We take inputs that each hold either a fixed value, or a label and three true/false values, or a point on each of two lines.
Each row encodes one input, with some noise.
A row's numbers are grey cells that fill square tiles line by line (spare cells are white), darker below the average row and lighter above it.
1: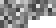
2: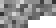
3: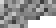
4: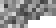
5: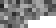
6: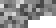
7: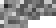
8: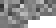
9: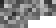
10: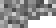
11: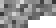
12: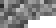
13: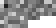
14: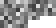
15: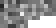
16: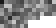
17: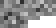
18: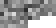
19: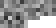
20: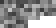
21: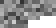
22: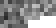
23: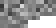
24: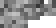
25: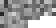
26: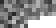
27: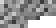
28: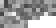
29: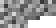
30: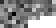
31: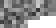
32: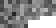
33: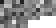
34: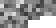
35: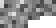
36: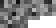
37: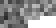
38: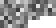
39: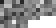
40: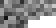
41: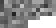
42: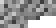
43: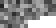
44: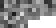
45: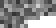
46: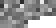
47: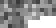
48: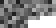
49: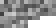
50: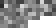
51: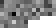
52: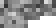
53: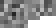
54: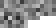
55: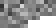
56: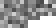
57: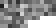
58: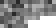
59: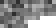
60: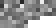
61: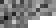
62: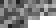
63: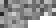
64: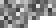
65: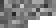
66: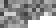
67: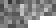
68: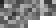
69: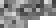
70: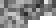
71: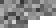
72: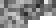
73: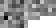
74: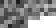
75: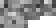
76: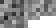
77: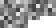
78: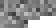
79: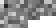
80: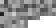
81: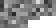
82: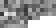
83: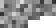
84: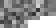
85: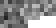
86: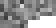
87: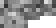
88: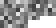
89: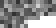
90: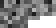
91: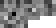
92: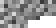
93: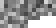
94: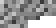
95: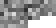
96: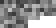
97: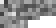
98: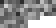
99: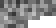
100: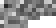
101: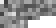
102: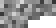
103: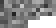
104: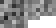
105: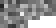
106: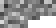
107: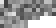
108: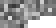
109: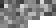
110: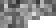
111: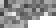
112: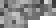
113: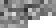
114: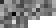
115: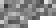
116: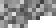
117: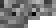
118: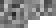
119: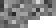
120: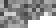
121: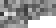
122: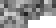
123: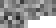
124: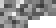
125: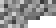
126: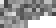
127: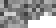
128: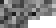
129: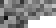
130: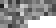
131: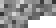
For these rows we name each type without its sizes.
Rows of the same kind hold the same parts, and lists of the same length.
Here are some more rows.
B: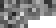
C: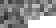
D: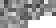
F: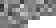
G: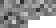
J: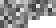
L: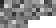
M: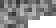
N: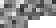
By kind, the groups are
B, C, F, G, L, M
D, N
J

